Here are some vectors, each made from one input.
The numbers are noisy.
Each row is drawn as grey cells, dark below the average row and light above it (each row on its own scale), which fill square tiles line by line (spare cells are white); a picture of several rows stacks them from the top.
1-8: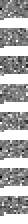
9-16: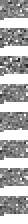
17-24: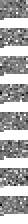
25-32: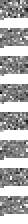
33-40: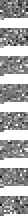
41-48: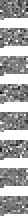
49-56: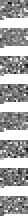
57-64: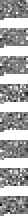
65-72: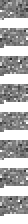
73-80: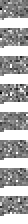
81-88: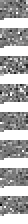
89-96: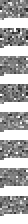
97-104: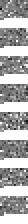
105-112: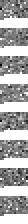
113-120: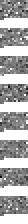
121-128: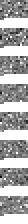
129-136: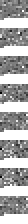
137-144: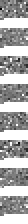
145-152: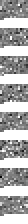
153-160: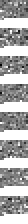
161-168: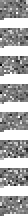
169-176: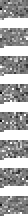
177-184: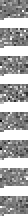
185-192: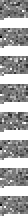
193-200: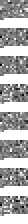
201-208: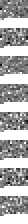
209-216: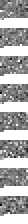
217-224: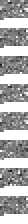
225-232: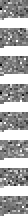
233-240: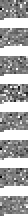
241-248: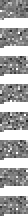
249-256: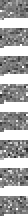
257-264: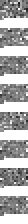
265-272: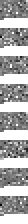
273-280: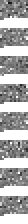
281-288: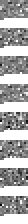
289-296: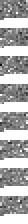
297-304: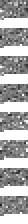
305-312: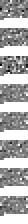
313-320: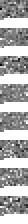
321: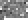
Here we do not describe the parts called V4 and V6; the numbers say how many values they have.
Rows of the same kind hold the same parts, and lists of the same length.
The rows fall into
3 kinds.
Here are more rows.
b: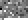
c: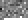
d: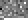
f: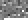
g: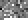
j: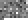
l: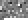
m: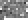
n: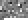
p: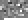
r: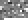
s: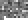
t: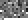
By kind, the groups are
b, f, t
c, d, g
j, l, m, n, p, r, s

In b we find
a value of V4 and a value of V6.
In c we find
a point on a 5-point circle and a value of V4.
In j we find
a point on a 10-point circle and a true/false value.
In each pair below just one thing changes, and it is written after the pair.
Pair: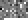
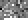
the value of V4
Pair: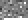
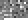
the place on the 5-point circle
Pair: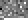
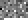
the value of V4
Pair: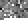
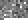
the value of V4
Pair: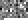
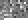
the value of V4
